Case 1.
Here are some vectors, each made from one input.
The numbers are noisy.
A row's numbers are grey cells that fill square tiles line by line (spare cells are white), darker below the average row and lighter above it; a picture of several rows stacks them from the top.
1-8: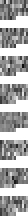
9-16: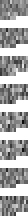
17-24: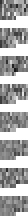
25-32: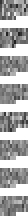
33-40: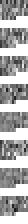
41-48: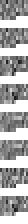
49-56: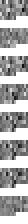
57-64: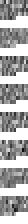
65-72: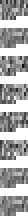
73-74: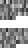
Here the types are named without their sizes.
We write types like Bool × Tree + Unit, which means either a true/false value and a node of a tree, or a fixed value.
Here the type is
Tree.
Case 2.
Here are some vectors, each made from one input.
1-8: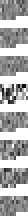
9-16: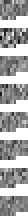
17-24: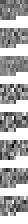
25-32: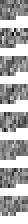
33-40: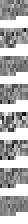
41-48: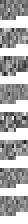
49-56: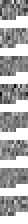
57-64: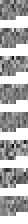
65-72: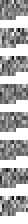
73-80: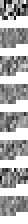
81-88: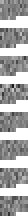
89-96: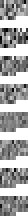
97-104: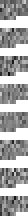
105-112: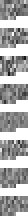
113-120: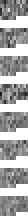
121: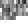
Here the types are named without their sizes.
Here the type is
Bool × Bool × Bool × Bool.
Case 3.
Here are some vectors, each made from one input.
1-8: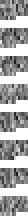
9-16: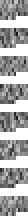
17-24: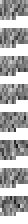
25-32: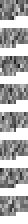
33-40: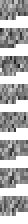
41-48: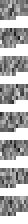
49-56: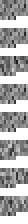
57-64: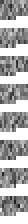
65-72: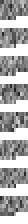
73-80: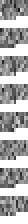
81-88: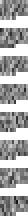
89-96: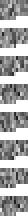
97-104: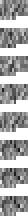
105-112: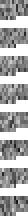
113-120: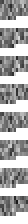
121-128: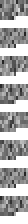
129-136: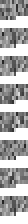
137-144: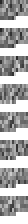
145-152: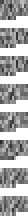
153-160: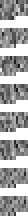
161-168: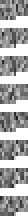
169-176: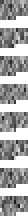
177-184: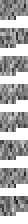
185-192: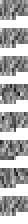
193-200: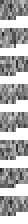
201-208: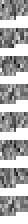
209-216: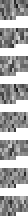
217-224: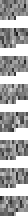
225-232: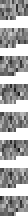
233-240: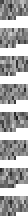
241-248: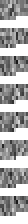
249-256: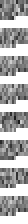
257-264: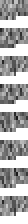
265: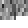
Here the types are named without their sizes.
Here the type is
Circle.
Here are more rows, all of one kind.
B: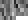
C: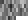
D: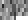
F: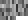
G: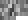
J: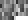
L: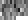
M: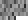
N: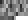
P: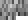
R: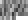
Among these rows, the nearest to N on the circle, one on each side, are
C and J.
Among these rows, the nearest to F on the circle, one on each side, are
B and P.
